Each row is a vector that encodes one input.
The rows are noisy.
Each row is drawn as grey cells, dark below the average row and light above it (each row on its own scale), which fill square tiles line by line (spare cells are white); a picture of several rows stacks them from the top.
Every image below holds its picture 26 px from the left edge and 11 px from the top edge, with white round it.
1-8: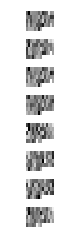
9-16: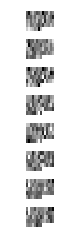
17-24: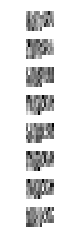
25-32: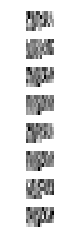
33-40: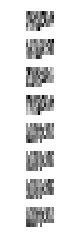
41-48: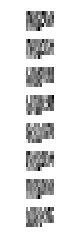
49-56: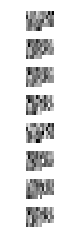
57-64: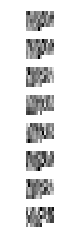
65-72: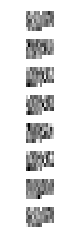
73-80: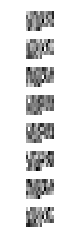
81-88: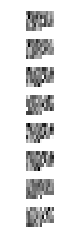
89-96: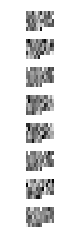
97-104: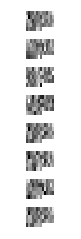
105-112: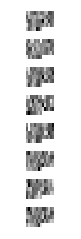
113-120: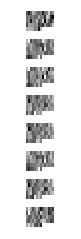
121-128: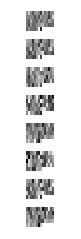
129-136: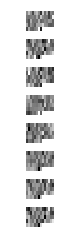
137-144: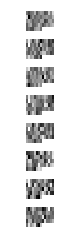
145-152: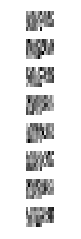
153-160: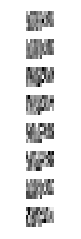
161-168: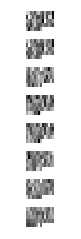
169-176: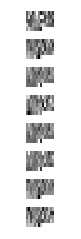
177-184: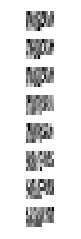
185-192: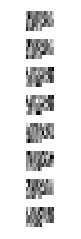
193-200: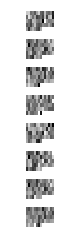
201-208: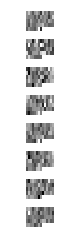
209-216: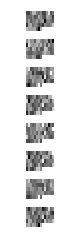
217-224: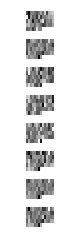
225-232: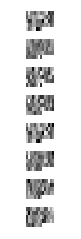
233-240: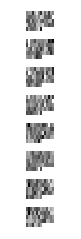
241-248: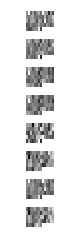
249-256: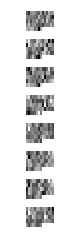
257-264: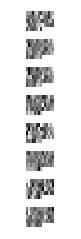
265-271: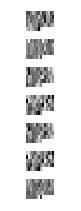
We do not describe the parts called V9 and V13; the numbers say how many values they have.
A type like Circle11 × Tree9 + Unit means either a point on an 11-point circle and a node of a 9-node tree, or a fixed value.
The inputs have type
Bool × (List2(Circle8) + V9 × V13).
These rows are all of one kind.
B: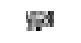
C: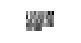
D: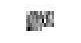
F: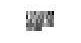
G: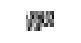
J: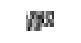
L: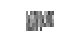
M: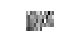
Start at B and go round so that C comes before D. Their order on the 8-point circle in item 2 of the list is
B, G, J, C, F, M, D, L.
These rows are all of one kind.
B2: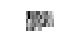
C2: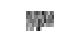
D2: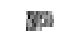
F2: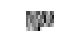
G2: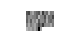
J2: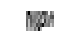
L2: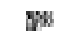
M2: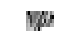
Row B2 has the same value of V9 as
C2 and G2.
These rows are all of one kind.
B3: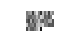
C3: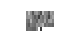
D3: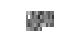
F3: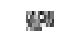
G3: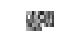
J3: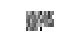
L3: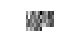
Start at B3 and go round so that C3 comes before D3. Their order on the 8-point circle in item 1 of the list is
B3, J3, L3, C3, D3, G3, F3.
